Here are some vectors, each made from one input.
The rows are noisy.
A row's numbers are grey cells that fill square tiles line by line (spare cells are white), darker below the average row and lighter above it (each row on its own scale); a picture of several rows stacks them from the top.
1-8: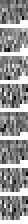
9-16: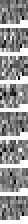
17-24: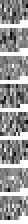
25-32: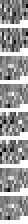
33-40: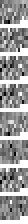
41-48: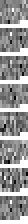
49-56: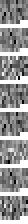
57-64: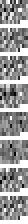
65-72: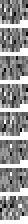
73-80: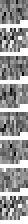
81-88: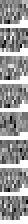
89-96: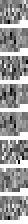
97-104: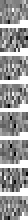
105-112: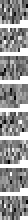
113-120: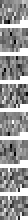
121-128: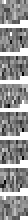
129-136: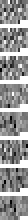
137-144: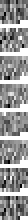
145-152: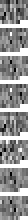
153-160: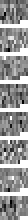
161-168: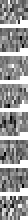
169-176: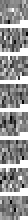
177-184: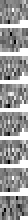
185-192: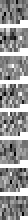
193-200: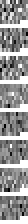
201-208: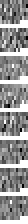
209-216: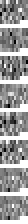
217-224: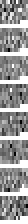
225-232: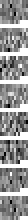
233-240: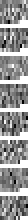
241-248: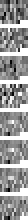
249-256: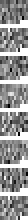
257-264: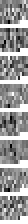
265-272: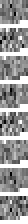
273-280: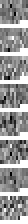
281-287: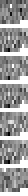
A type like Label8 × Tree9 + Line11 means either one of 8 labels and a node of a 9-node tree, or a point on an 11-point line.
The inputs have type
Circle6 + Circle20 + Unit.
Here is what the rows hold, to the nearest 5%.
About 25% of them hold a point on a 6-point circle. About 70% of them hold a point on a 20-point circle. The rest hold a fixed value.
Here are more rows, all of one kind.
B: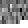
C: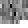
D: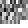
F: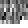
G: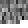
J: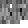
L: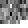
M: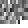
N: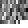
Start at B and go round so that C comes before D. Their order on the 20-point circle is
B, G, F, C, D, M, N, L, J.
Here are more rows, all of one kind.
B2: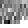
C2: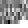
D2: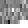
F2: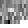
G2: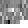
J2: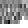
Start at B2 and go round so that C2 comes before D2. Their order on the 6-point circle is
B2, J2, C2, D2, G2, F2.
